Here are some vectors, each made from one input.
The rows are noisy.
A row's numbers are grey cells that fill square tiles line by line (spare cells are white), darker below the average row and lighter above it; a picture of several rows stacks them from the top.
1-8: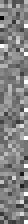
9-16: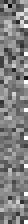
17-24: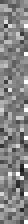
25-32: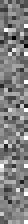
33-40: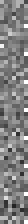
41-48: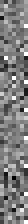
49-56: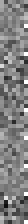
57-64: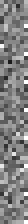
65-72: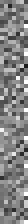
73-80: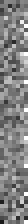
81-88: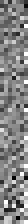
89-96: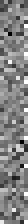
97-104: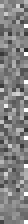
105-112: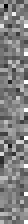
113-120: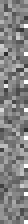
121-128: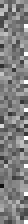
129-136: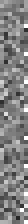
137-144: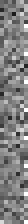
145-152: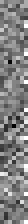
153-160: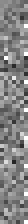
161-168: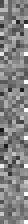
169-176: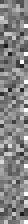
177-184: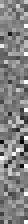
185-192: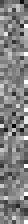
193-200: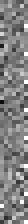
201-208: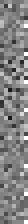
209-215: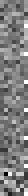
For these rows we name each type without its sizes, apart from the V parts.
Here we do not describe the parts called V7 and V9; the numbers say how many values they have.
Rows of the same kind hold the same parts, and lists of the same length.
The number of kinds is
2.
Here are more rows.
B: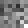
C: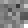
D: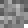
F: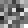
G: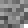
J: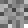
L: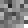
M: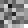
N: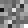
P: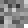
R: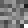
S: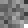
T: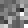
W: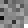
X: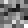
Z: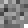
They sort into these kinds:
B, C, D, F, G, J, L, M, N, P, R, S, T, W, Z
X

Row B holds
a node of a tree, five true/false values, two values of V7 and a value of V9.
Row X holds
a point on a line and two values of V7.
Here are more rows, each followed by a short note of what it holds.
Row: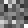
a point on a line and two values of V7
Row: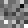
a point on a line and two values of V7
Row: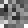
a point on a line and two values of V7
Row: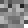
a node of a tree, five true/false values, two values of V7 and a value of V9
